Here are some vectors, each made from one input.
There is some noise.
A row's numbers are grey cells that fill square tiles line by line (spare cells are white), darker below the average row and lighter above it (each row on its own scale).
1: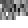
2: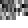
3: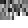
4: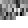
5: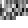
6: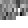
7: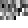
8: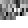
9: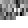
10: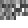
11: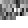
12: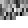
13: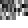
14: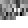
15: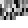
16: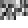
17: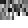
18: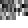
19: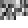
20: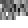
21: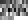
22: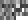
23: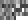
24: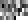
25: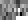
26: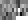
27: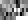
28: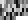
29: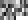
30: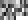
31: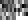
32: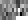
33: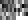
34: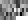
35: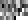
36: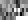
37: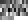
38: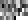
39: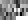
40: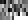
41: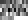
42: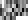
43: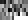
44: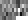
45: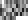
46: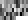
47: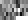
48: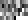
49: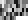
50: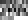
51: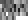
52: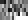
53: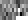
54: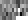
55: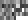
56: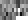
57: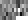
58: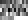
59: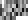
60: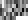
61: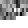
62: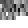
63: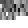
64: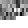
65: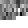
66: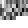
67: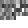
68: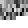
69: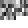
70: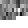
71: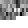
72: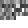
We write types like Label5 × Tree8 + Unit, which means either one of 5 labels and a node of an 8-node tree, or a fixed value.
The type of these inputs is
Line5 + Line7.
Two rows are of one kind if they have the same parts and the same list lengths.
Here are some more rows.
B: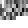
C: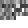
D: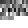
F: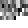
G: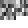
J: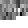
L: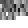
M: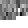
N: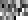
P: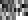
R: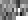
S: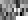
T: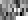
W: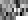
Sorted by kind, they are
B, J, M, R, S, T, W
C, D, F, G, L, N, P

